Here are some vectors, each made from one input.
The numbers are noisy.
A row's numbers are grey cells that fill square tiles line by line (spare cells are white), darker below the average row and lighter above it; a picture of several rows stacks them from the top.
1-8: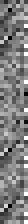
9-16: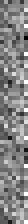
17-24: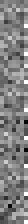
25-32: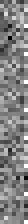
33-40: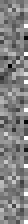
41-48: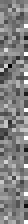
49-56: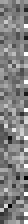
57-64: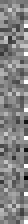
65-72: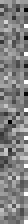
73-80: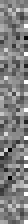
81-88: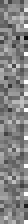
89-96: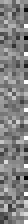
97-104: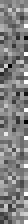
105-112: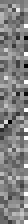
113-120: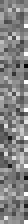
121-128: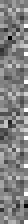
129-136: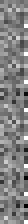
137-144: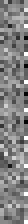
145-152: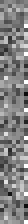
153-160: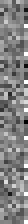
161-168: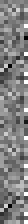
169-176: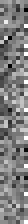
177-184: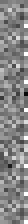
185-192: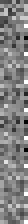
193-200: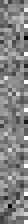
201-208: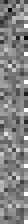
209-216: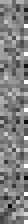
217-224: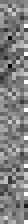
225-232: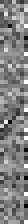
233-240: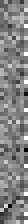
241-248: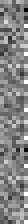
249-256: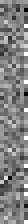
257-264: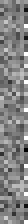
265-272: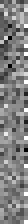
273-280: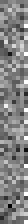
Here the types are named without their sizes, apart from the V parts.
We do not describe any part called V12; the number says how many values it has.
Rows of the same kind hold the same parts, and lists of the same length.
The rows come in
2 kinds.
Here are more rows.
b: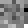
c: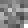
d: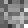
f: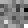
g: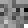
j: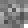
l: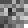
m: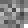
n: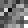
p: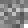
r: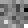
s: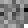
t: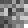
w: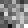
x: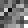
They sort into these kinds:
b, c, f, g, j, m, p, r, s
d, l, n, t, w, x

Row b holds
a true/false value and a value of V12.
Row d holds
a point on a line.
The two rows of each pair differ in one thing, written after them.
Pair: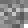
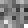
the true/false value
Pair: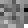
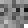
the value of V12
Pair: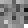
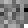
the value of V12
